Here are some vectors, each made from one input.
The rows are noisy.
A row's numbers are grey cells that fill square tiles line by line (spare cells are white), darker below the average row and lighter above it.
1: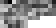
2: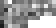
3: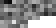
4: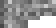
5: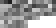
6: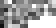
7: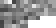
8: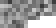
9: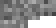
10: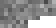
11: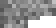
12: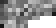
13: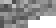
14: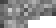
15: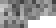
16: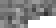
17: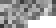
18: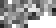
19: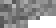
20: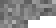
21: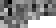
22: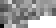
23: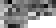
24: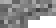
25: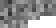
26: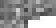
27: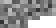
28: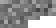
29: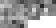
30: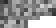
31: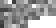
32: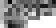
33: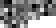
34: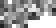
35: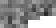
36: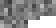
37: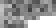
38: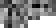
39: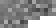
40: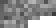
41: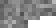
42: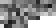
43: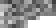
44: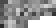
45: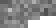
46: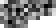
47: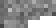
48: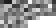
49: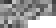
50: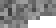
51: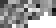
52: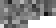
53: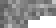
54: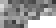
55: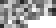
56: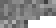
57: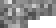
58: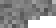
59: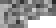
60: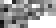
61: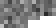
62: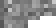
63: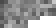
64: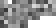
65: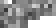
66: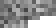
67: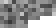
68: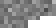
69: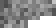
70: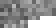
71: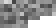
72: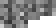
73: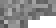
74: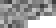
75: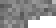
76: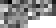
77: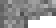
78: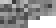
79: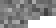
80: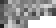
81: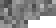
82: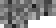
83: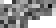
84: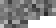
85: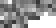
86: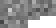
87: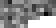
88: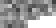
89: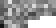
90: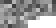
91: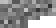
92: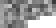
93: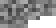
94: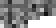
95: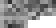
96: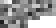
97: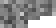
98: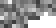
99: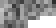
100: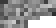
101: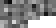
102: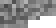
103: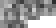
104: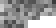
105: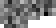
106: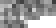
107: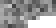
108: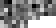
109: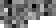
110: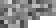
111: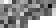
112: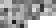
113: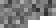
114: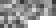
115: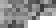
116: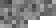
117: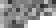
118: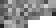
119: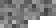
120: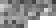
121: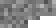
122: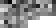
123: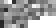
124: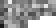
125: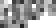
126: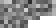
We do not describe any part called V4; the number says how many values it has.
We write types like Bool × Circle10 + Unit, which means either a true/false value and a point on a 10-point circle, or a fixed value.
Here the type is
Bool × Circle5 × V4 + List3(Line5).
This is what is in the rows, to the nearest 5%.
About 25% of them hold a point on a 5-point circle, a true/false value and a value of V4. The rest are lists of up to three points on a 5-point line: about 5% of all rows are empty, 10% hold one, 25% two and 30% three.
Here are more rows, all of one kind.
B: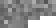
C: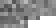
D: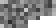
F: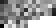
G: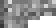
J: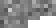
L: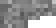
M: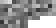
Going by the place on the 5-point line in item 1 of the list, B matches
J and M.
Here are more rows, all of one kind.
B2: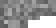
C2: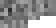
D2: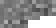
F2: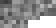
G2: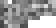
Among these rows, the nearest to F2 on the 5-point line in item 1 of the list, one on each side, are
C2 and G2.
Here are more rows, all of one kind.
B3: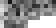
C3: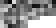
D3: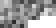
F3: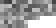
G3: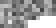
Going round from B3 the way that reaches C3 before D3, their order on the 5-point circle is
B3, F3, C3, D3, G3.
